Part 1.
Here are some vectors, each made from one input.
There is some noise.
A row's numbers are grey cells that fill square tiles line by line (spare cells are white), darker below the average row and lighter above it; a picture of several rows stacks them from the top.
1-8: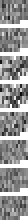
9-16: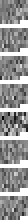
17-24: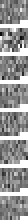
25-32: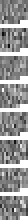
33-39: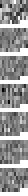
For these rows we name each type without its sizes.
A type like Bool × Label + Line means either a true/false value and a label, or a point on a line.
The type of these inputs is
List(Line).
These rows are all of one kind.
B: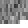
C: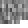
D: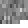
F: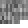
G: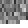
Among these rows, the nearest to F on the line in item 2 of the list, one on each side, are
B and D.
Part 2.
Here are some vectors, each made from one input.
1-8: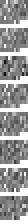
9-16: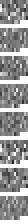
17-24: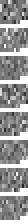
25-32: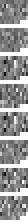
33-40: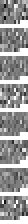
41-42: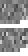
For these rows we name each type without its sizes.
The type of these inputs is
Bool × Bool × Bool + Line.
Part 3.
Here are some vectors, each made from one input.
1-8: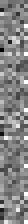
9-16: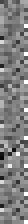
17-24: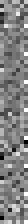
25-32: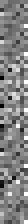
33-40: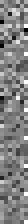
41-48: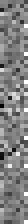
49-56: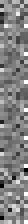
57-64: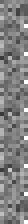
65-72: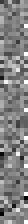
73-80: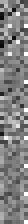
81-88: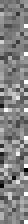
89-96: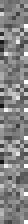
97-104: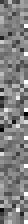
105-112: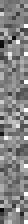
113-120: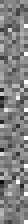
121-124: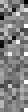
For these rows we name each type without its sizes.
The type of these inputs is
Line + Tree.
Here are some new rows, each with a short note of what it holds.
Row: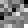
a point on a line
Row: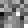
a point on a line
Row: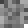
a node of a tree
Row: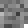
a node of a tree
